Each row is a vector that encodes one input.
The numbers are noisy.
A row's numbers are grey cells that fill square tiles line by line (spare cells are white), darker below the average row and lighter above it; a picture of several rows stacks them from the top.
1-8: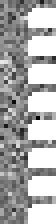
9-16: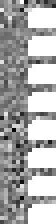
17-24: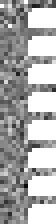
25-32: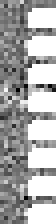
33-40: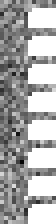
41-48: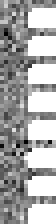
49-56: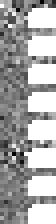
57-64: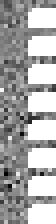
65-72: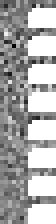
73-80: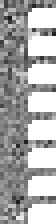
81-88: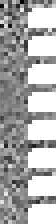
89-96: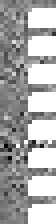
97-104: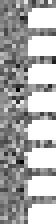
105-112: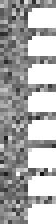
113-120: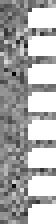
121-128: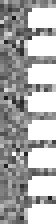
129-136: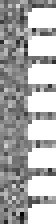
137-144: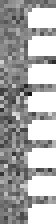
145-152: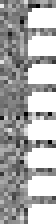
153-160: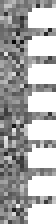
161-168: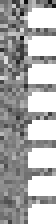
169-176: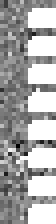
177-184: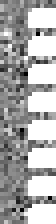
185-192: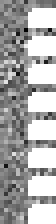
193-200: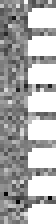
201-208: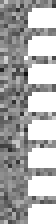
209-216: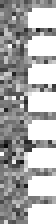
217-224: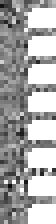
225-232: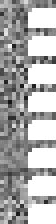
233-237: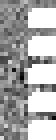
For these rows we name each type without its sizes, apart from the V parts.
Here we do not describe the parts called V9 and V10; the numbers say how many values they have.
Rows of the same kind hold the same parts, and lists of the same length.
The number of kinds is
4.
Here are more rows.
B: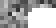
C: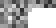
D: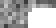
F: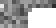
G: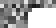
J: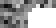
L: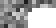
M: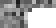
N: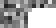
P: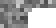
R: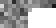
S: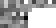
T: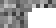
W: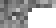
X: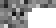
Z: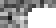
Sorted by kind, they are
B, G, L, N, W
C, M, P
D, S, Z
F, J, R, T, X

